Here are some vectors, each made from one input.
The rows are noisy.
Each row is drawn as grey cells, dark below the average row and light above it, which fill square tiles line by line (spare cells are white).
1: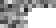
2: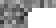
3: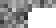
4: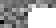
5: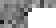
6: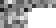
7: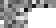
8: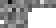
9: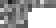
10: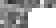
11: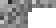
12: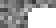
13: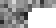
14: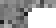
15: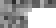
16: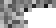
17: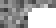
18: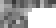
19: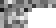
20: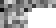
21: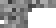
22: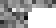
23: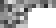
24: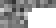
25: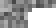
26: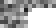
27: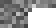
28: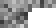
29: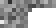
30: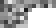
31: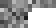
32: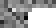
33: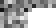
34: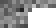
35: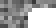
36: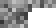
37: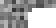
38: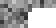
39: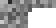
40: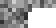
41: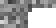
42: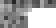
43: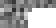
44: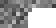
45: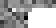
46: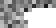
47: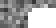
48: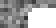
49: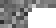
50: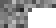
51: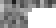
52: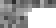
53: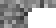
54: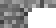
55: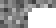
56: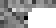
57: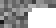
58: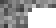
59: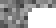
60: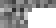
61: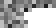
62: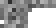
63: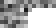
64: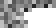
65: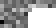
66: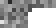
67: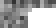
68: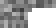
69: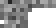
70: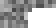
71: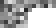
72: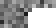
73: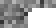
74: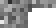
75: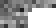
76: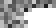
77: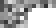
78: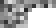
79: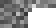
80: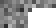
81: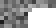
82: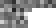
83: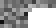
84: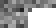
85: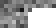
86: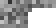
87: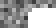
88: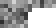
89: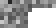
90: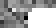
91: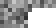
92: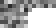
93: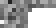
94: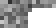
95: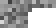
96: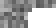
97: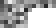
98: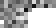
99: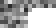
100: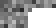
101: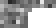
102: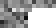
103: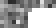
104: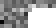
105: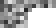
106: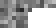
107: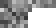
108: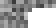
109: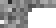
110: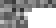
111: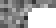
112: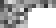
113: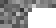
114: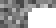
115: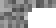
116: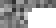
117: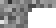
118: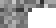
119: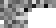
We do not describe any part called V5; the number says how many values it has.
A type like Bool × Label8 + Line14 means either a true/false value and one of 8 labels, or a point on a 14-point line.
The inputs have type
List3(Line4) × V5.
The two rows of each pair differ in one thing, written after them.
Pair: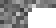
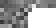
the place on the 4-point line in item 1 of the list
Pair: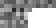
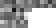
the place on the 4-point line in item 1 of the list
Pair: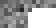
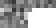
the value of V5
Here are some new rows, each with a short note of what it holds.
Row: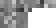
a value of V5, together with a list of three items
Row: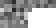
a value of V5, together with a list of two items
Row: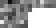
a value of V5, together with a list of two items
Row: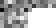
a value of V5, together with the empty list
